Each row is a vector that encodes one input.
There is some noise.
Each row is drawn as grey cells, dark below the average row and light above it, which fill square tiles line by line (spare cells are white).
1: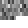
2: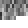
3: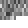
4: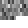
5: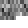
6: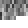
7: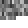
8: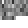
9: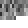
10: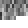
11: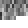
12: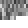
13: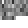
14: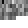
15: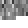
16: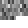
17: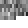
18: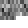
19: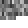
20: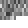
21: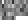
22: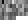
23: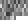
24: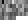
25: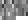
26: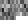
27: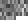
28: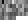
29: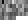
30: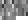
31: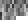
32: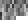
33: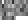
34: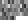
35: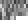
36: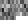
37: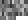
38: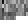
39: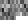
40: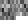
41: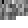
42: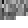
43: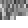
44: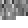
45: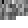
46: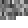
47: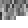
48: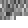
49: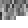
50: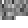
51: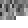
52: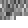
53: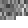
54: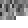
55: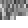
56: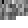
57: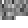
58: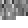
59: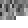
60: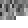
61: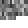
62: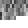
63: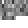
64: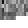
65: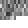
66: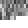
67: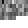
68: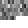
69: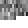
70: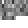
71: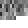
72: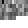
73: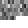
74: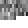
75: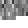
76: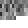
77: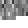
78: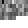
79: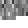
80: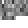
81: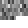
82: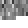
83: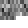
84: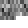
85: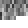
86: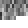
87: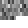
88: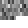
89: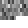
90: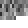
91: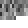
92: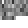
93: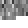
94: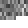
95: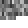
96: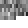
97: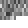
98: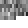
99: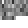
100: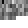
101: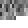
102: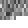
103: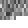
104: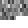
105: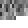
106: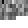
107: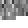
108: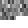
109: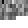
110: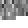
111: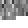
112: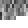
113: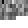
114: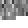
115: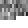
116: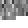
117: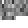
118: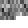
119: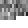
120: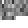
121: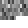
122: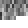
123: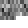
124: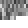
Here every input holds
a point on a 13-point line.
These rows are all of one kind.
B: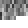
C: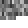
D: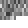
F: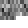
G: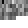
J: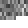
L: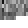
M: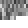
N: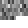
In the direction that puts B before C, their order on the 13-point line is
B, M, D, J, C, G, L, F, N.
